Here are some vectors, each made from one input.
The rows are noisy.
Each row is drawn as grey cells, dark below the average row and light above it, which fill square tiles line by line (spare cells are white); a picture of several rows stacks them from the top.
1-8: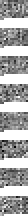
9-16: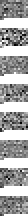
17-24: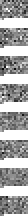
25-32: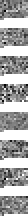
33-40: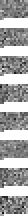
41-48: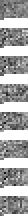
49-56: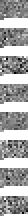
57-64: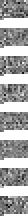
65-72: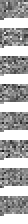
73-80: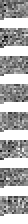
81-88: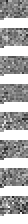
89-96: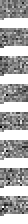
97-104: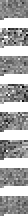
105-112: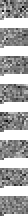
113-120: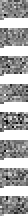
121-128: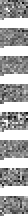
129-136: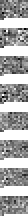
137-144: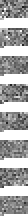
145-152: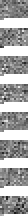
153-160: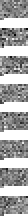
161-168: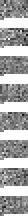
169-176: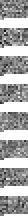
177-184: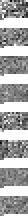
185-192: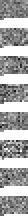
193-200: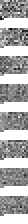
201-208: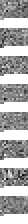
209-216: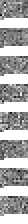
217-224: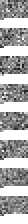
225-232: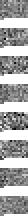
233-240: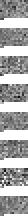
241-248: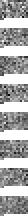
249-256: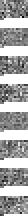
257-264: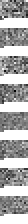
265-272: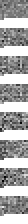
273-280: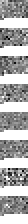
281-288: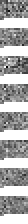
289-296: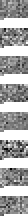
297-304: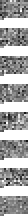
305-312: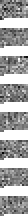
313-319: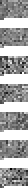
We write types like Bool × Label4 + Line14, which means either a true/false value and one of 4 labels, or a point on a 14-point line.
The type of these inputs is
Bool × Bool × Bool × Bool × Line8 + Line9 × (Line9 × Line9 + Unit).
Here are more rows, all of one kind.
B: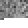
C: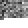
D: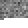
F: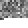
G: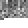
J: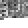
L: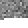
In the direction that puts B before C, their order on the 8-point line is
G, D, F, L, B, C, J.
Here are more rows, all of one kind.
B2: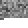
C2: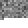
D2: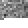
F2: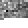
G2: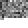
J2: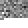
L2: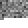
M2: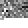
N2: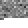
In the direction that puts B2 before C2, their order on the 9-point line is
N2, J2, B2, M2, G2, F2, L2, D2, C2.
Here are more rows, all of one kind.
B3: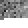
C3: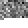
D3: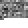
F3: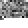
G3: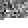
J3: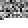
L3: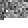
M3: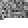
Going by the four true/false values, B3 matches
C3 and F3.
